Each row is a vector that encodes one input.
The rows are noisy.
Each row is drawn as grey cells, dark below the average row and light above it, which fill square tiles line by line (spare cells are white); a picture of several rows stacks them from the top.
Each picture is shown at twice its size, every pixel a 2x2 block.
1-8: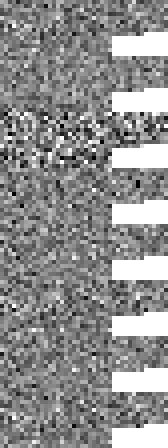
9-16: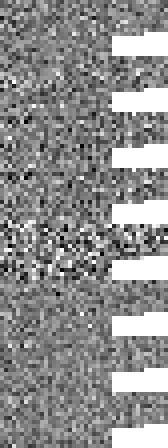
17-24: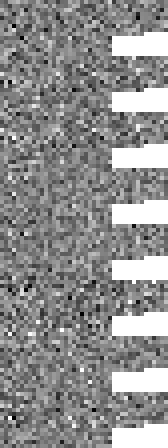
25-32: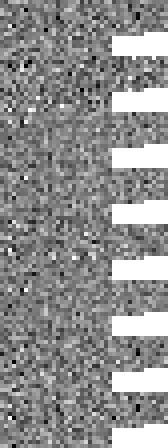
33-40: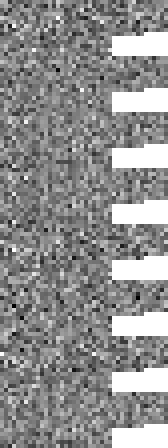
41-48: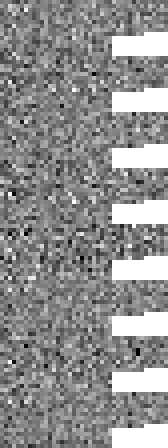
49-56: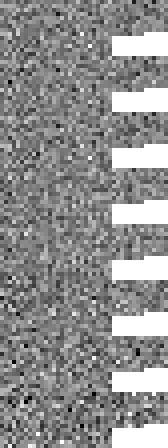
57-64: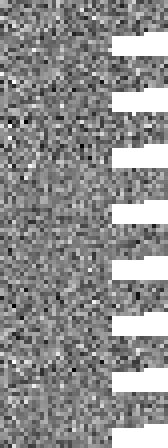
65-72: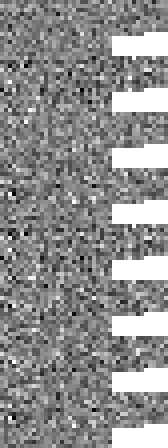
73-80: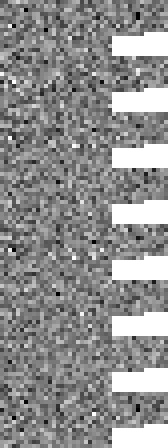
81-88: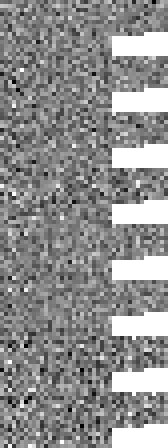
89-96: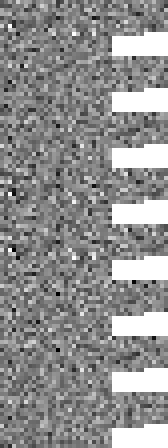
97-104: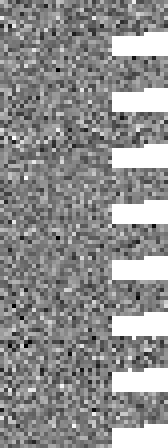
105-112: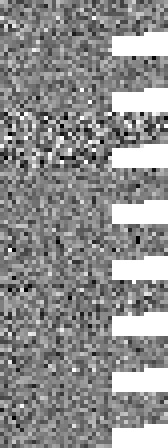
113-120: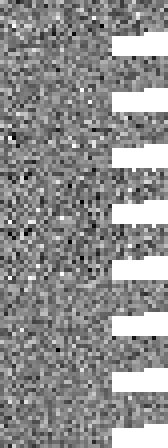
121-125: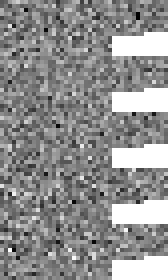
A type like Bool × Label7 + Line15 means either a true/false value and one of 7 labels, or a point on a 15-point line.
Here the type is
List2(Bool × Line5 + Line4).
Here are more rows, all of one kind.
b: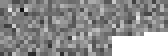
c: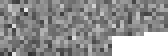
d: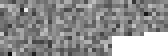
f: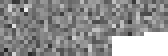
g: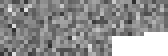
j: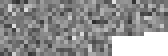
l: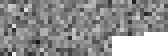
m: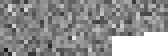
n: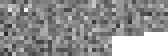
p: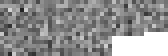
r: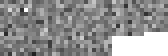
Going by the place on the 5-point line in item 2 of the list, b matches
d and p.
